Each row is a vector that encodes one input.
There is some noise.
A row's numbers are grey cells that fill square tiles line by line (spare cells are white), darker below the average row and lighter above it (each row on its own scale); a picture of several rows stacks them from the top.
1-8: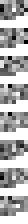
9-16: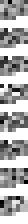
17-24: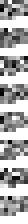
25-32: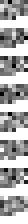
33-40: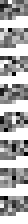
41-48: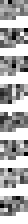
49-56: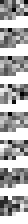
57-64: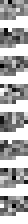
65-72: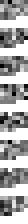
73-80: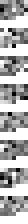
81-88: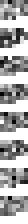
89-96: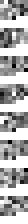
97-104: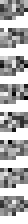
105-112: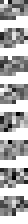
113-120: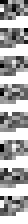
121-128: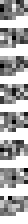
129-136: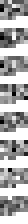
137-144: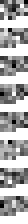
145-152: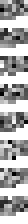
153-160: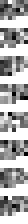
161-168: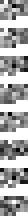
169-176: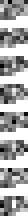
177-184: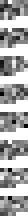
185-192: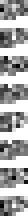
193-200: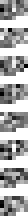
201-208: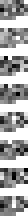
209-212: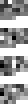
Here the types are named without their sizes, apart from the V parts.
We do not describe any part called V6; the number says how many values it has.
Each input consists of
a true/false value, together with either a point on a line, or a value of V6.
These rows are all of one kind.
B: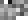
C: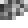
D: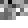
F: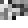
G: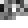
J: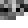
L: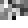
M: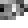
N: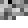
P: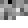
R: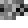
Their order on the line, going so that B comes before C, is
B, C, D, P, G, N, M, J, L, F, R.
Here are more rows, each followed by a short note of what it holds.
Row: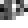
a point on a line and a true/false value
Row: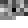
a true/false value and a value of V6
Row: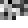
a point on a line and a true/false value
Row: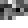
a true/false value and a value of V6
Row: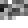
a true/false value and a value of V6
